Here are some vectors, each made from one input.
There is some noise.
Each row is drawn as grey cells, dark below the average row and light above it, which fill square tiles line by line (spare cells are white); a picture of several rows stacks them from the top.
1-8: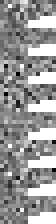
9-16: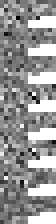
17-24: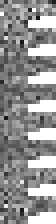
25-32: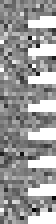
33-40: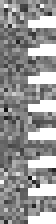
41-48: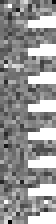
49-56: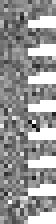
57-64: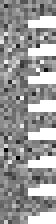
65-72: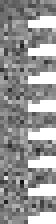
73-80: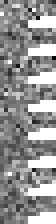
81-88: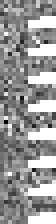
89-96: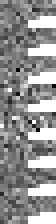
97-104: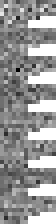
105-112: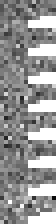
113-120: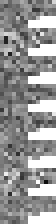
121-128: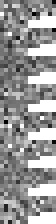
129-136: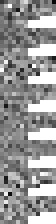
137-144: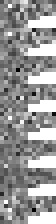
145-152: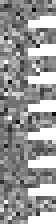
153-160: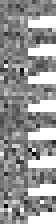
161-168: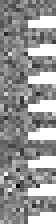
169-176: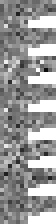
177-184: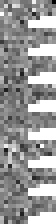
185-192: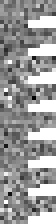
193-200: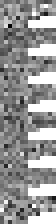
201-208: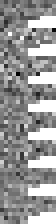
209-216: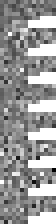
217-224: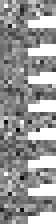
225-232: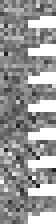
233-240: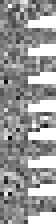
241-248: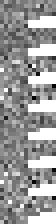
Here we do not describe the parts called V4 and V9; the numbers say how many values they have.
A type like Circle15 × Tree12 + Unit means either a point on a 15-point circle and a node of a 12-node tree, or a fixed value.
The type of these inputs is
List3(Line7) × V4 + V9 × V9.
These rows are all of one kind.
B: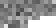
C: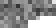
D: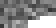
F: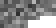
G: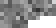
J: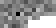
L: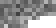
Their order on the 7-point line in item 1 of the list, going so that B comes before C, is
F, J, G, B, C, L, D.
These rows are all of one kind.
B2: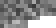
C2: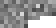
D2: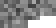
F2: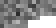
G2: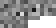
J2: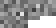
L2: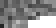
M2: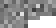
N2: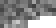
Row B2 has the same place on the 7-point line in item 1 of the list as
C2 and M2.
